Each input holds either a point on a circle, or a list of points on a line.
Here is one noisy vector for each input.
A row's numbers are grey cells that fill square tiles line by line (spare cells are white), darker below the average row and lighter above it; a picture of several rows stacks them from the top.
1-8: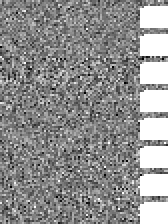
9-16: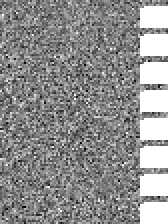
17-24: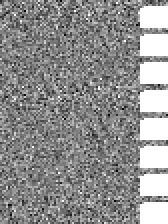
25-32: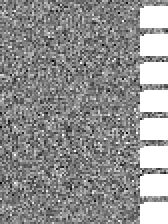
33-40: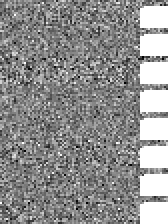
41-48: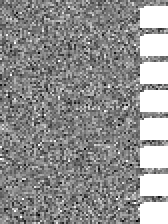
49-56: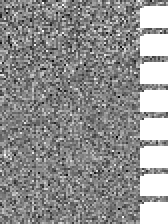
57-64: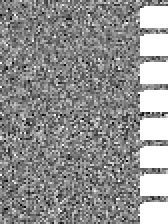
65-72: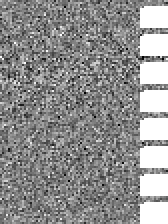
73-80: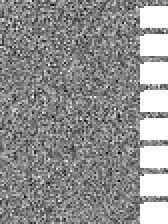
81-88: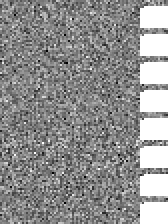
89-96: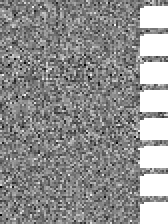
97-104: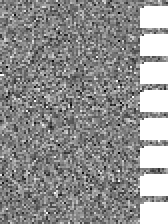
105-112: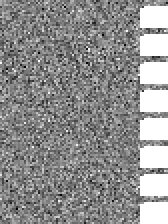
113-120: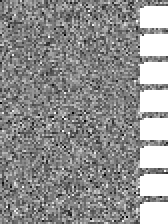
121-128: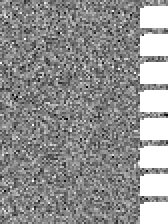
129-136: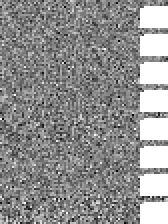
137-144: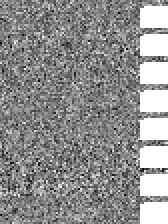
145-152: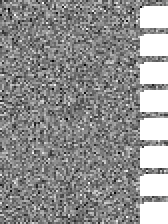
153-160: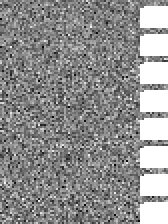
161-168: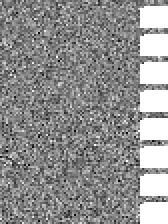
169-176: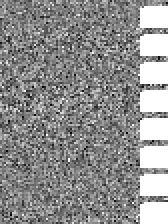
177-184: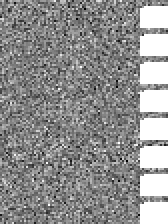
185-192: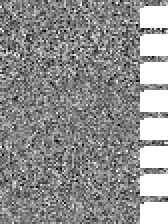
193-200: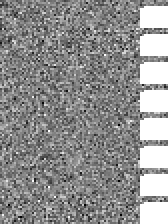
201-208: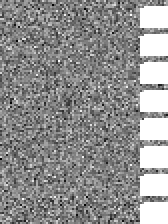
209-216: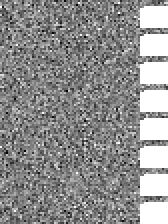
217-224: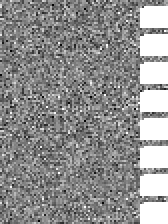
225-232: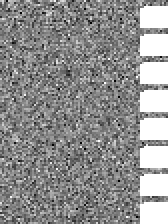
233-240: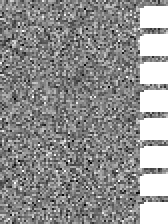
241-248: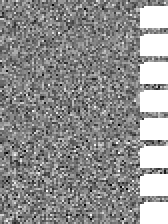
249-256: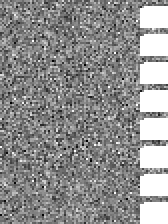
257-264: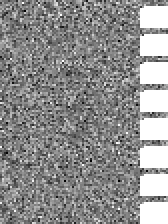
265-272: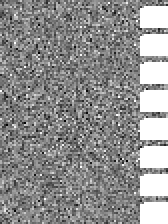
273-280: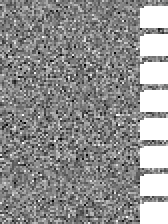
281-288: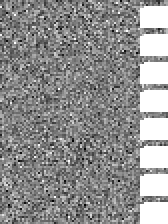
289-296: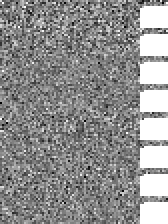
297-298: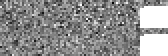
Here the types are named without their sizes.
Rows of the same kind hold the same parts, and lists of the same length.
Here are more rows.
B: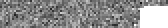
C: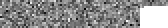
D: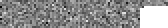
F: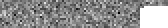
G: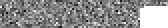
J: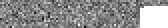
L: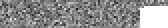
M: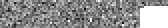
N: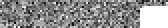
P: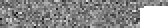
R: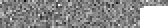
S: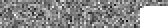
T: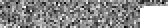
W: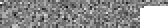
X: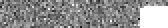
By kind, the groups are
B, D, F, J, L, P, R, W, X
C, M
G, S
N, T

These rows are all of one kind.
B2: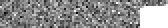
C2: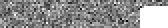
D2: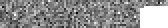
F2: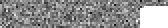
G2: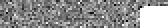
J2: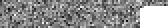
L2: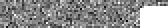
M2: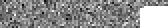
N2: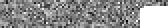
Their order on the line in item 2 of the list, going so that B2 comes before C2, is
M2, J2, D2, B2, F2, C2, N2, L2, G2.
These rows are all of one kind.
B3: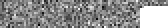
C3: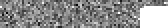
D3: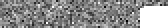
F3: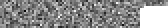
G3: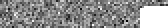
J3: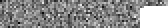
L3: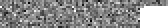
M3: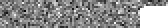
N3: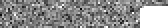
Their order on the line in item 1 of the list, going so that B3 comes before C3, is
D3, N3, G3, B3, J3, C3, L3, F3, M3.
